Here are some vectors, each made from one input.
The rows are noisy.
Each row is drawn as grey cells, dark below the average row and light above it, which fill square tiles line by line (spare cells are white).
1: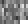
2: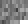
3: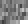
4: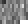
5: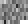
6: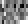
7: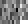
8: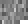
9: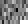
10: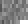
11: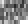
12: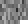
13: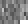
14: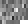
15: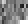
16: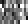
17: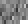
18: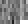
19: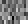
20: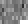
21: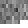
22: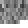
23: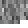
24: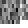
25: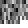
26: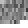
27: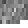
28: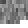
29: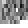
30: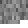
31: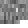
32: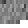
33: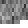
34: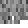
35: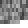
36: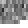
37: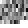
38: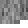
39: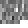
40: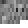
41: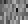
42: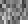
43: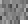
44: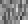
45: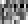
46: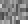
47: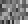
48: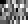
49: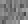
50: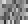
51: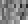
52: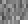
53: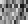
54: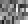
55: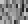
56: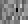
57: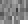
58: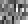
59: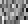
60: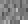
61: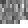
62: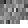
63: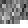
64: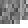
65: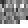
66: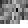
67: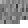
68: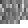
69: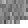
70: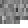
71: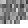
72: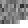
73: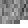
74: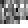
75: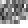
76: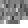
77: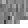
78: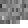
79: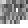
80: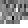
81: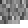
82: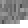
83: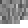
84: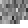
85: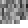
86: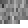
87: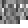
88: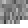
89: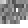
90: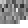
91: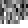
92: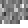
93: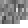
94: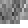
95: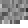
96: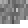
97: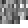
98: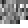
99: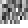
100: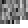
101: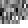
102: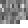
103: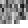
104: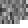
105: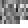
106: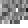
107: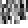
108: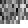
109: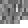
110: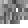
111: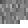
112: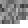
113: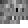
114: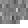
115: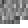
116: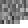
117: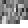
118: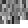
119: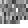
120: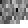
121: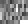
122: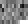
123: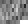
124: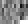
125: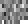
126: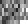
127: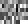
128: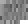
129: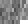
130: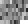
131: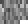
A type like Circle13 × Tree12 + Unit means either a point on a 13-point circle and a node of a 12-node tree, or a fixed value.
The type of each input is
Bool × Line5 × (Line6 + Line7).
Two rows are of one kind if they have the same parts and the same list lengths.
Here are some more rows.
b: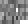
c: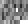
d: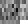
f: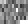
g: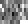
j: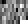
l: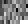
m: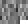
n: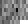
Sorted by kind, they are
b, d, f, m, n
c, g, j, l

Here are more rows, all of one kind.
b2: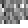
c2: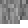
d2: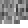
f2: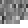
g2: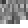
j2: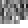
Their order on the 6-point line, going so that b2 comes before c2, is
d2, b2, f2, c2, j2, g2.
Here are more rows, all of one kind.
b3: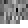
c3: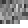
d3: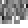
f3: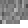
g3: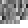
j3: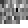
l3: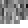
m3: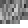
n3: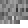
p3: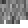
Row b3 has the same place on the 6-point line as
c3, d3 and l3.
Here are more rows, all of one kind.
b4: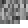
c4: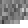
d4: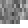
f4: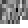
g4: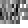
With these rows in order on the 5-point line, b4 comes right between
c4 and g4.
